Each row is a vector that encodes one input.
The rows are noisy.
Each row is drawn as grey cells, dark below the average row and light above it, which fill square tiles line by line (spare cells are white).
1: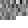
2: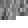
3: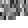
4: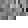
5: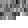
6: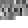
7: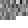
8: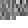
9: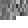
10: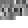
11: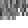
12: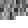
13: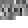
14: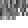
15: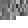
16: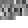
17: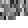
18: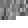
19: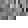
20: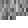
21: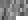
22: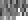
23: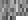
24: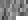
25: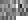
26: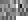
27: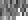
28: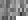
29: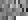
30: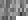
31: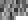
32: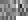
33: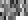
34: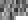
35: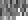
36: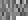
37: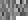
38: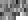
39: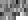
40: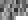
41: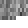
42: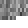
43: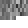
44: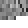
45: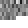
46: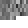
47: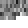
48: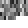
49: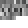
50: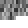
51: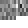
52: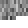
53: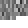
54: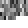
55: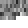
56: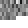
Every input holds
either a point on a 5-point line, or a point on an 8-point line.
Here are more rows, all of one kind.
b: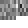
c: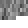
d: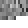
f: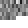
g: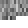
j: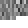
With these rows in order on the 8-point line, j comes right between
c and f.
